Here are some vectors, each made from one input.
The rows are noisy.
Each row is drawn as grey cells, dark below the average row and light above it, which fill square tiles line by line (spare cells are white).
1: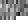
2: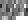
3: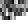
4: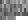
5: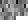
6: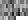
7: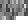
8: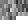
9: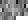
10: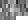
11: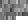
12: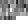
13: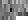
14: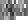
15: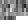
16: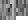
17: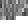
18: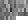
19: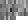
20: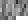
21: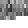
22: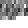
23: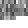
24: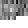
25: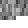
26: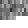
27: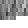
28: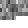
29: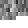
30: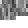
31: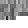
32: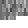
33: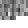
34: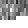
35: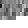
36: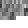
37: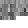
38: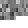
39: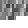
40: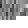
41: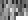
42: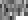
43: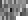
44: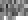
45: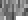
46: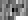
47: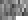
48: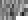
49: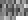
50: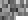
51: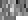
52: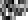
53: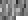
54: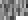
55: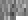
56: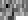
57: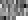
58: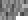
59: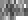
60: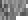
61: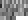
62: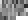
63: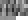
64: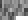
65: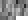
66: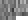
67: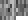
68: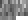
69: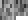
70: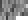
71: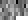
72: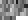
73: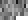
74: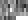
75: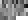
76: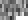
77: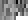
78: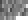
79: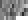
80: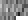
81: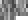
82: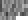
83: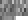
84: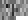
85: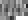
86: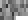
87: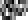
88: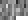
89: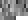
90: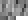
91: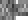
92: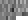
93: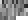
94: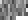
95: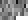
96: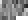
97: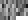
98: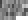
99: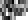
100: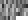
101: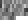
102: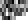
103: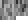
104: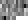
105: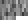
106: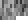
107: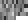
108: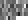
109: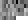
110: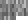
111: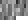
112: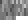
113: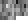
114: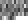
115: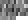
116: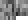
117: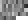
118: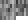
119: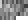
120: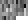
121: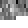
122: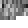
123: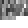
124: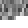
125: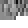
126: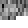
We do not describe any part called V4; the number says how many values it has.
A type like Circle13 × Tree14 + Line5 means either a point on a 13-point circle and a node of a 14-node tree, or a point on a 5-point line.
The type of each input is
List2(Label6 × V4).
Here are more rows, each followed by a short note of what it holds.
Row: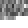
a list of two items
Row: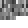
a list of two items
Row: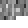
a list of one item
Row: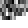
the empty list
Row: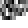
the empty list
